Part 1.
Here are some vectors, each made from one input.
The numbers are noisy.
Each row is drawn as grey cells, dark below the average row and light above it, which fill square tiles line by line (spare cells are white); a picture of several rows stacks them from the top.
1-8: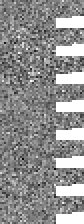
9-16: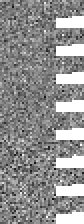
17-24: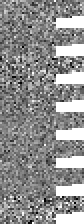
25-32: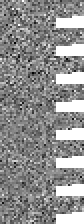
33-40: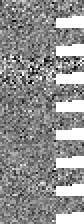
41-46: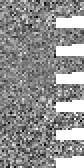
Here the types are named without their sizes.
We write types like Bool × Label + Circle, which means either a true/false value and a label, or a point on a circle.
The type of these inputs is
Bool × Bool × Bool + Line.
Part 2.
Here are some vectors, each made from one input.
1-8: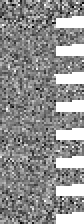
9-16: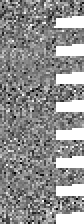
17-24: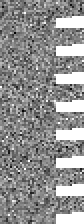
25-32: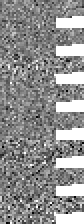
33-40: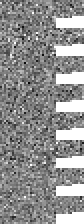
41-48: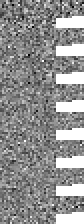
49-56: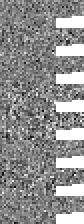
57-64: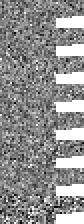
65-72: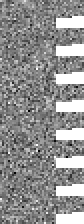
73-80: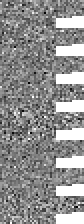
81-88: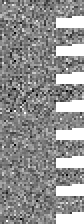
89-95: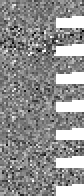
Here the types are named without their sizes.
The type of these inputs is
Bool × Bool × Bool × Bool + Line.
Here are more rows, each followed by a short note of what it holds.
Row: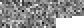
a point on a line
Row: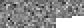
four true/false values
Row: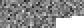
four true/false values
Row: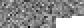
four true/false values
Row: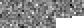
a point on a line
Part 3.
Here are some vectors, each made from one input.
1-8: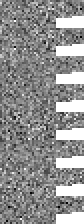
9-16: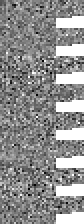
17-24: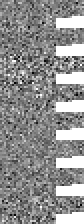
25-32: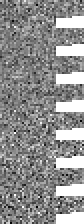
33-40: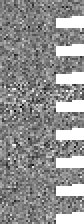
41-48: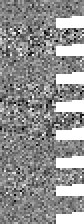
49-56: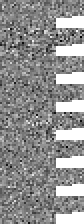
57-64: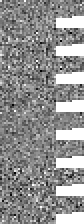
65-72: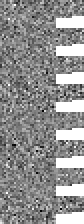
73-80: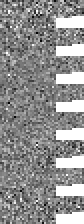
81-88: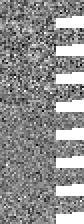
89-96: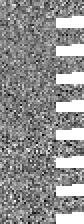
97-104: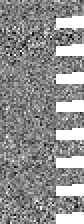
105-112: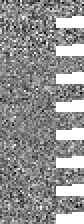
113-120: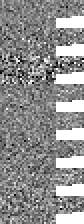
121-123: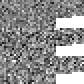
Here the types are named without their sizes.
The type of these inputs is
Bool × Bool × Bool × Bool + Line.
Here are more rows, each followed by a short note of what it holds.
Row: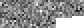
a point on a line
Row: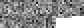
a point on a line
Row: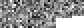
four true/false values
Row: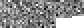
a point on a line
